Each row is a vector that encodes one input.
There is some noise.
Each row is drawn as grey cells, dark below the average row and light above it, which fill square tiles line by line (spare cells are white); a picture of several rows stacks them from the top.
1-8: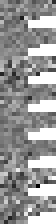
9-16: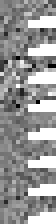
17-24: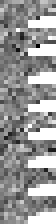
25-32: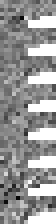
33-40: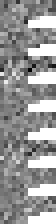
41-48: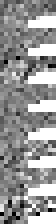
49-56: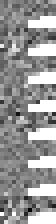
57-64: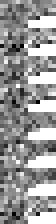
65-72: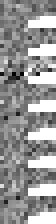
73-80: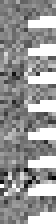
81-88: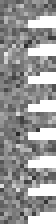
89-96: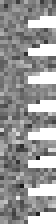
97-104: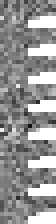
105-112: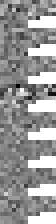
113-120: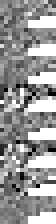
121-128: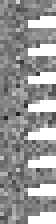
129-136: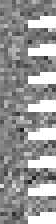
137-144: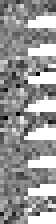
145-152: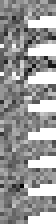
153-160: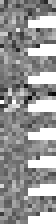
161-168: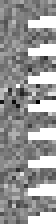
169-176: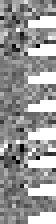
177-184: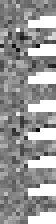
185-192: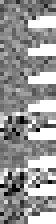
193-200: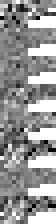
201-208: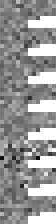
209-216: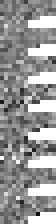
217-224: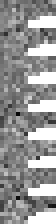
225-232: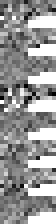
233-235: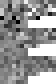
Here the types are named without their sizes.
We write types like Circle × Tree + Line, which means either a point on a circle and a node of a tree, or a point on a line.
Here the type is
Bool × Circle + Line.
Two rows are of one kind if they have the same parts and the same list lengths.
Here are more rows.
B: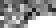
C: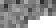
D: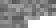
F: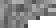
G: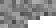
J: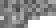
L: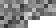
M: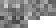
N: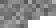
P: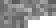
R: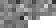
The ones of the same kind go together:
B, F, G, J, N
C, D, L, M, P, R

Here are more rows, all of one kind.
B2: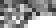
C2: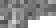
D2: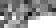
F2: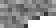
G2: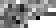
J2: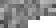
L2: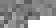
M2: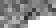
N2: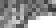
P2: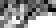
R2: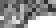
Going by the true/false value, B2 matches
D2, G2, L2 and M2.
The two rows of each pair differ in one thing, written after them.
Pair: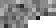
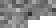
the true/false value
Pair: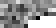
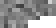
the place on the circle
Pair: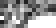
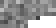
the true/false value
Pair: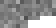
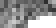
the true/false value
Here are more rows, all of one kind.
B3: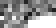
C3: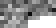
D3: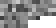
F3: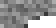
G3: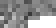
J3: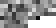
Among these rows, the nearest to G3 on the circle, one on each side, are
B3 and C3.
